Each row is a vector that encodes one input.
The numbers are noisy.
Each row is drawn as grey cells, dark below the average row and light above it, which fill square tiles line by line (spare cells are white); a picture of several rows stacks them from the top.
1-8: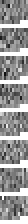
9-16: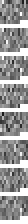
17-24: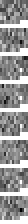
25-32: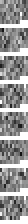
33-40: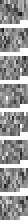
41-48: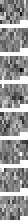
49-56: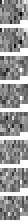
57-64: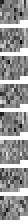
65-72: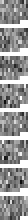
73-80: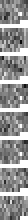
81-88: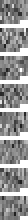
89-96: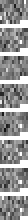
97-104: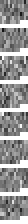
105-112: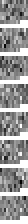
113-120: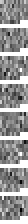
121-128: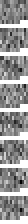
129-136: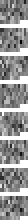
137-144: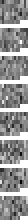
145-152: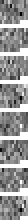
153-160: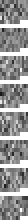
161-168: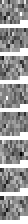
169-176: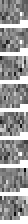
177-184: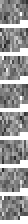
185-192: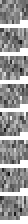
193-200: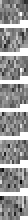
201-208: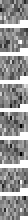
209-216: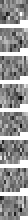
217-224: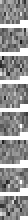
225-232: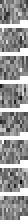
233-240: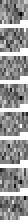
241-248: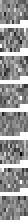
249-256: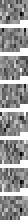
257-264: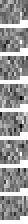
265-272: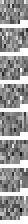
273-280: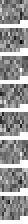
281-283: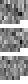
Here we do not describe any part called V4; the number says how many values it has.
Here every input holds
a point on an 11-point line and three true/false values, together with either a point on a 9-point line, or a value of V4.
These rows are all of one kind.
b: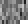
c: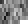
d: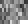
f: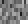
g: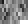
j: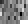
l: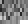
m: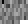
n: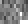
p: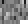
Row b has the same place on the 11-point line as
f and p.
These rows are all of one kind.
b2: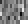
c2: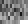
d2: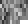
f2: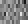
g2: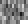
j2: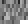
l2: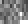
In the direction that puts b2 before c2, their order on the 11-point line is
d2, l2, f2, j2, b2, g2, c2.
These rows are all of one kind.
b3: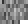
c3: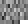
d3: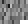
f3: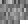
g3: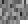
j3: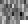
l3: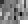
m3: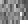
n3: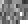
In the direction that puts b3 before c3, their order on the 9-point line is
j3, d3, g3, l3, b3, c3, f3, m3, n3.
